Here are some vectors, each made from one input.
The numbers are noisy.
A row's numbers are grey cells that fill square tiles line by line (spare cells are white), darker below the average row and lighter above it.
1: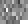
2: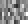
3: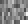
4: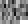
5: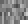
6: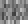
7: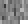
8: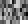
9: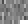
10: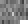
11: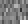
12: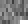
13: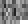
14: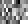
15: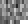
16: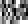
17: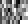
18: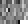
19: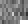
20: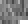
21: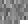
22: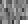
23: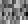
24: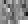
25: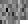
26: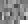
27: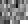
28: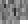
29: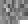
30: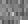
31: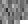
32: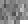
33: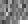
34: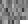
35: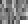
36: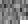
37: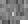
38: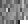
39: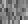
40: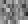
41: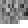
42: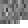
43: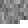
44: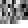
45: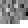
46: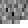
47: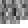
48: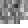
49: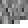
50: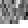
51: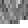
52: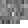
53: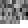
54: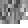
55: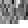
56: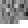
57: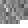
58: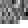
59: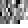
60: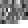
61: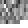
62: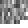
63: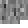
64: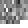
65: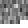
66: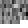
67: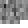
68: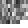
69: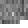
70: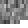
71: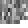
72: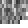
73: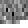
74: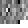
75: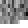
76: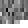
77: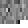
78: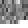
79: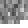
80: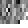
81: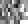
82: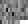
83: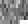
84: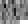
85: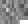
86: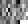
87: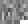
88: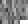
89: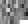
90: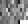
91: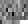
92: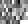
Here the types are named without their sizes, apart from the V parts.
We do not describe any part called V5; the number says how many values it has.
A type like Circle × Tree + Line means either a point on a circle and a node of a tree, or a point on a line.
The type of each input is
Label × (Line + V5).
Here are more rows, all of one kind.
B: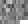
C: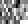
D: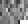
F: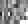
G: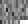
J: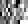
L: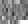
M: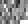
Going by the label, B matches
C and M.
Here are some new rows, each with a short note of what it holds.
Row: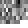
a label and a point on a line
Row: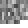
a label and a value of V5
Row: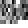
a label and a value of V5
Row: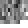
a label and a point on a line
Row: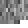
a label and a value of V5
